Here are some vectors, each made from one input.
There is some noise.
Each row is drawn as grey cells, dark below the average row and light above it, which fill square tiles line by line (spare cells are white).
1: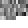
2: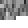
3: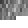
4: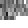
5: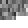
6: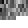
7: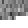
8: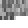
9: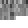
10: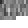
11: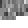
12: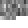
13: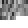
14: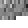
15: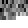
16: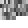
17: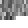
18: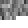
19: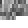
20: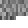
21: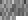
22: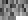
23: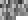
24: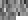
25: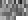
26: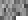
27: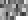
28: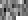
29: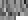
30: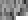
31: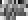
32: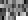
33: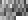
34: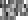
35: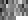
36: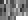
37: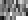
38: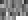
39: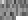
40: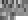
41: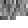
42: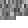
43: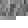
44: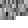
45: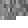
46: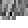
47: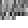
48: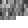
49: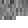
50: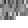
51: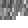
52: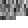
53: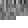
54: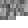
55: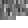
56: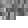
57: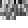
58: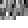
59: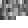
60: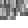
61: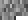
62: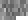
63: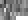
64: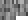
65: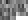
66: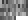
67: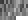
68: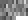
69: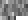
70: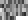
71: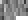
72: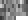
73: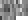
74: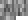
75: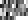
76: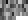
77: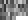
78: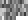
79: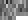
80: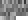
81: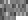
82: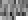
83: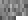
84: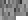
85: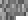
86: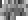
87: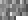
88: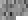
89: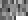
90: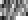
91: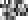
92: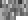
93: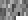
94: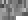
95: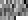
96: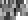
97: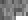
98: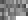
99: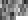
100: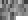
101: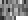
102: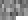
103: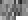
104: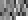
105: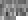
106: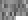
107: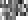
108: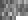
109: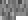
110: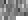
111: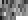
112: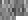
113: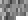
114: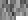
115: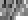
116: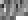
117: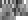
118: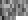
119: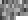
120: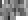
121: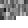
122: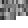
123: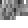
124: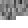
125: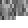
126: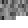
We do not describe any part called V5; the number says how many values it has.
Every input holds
a node of a 10-node tree, four true/false values and a value of V5.
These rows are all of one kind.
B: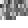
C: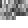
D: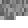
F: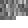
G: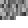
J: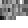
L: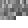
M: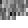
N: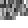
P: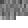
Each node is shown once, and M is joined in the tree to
C.
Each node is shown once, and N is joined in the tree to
B, D and P.
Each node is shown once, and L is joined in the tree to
J and P.
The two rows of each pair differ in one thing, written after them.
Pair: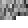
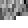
the value of V5
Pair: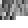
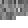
the value of V5
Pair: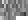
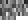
one of the four true/false values
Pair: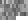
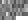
the value of V5
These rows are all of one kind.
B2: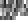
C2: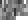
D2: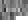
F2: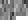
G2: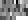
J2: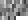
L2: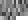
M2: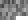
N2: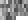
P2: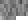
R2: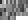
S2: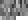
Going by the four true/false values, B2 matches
D2 and F2.
